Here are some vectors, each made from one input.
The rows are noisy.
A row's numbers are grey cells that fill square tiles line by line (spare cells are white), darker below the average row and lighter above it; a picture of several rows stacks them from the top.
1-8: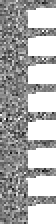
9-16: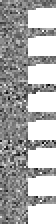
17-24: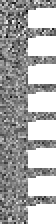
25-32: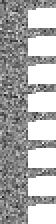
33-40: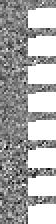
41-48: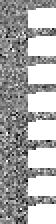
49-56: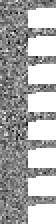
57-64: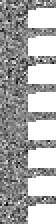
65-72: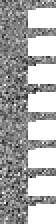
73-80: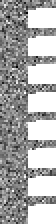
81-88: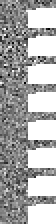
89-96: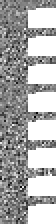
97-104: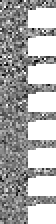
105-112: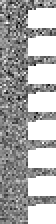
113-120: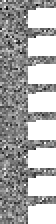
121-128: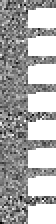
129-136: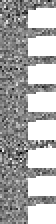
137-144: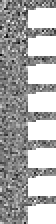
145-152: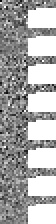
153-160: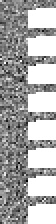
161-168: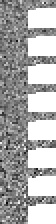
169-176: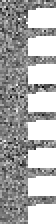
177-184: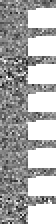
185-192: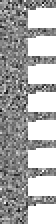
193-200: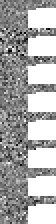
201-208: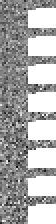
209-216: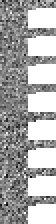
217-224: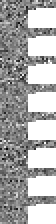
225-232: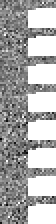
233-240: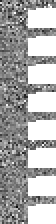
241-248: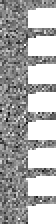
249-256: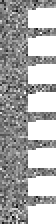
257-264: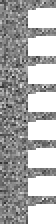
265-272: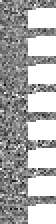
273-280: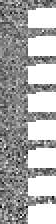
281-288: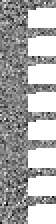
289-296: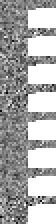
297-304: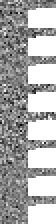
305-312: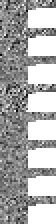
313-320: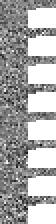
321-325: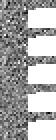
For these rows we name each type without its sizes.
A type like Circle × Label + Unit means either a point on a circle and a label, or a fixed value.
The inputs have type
Line + List(Circle).
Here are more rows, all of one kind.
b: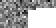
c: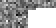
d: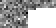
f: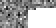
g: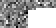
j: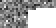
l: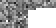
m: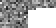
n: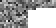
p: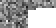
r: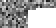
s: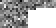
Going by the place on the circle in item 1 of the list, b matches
c, l, n and p.
